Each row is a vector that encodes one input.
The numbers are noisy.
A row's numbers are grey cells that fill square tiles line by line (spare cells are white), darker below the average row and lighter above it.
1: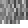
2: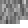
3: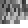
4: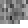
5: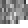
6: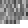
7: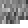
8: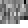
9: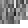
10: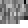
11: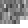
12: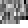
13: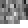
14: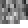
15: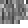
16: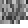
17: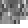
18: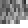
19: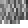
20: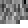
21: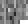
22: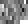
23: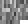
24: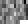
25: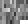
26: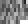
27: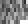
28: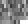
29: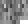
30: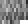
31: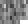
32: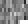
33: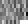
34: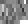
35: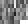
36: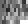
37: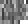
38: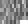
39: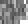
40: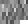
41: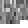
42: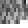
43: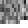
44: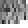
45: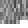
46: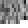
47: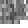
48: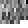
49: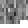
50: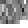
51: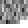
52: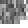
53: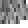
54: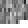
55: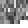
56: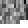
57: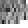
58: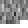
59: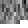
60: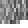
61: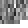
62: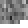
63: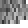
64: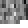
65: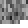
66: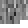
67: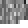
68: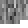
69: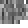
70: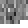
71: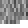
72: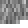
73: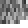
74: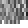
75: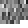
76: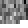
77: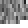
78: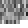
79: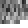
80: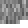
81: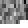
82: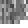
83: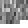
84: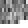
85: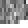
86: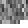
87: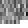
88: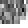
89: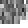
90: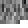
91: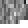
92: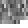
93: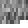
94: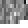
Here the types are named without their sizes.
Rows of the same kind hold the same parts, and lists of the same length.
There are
2 kinds of row.
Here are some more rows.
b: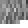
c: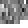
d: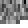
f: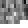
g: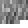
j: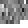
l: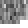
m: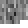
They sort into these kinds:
b, c, g, j, l, m
d, f

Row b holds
a node of a tree and a true/false value.
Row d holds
a point on a line and a true/false value.
